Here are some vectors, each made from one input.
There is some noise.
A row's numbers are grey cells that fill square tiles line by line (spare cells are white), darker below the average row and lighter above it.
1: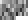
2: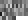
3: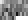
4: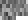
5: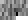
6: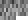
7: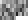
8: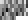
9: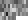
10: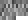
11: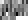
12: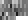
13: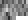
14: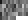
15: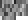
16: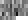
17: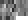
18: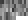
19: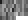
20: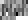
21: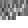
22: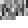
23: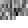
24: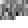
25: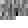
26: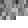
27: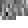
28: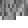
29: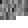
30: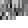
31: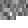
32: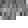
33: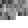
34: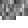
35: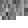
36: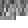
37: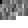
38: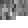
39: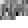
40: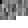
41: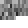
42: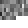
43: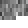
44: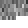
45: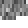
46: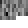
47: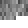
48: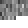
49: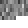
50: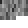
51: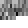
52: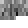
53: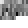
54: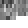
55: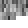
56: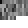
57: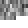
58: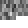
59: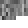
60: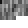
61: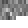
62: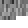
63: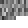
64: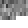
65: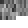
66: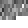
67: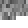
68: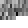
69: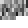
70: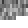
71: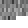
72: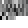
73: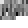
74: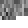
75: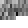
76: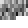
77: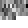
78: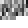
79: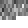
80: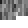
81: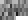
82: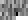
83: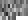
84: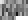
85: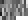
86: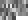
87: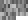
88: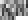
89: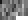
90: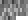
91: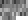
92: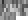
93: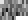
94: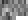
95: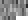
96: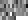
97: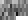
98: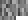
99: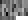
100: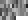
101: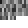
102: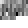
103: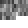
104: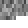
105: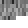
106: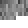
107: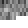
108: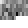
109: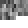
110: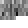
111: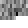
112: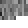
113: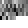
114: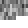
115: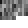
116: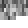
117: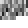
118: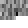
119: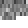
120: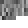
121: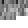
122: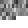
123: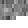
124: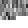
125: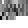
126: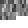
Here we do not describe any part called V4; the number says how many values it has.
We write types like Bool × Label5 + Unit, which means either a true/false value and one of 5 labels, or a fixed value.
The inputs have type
Line5 × List2(Bool × V4).
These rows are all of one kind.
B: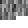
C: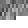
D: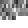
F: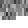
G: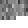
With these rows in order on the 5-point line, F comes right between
C and G.
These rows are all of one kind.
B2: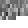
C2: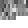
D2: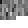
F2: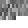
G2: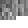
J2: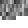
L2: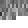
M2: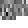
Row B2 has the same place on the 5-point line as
F2 and L2.
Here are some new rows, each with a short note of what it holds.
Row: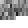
a point on a 5-point line, together with the empty list
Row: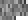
a point on a 5-point line, together with a list of one item
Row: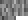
a point on a 5-point line, together with a list of two items
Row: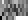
a point on a 5-point line, together with the empty list
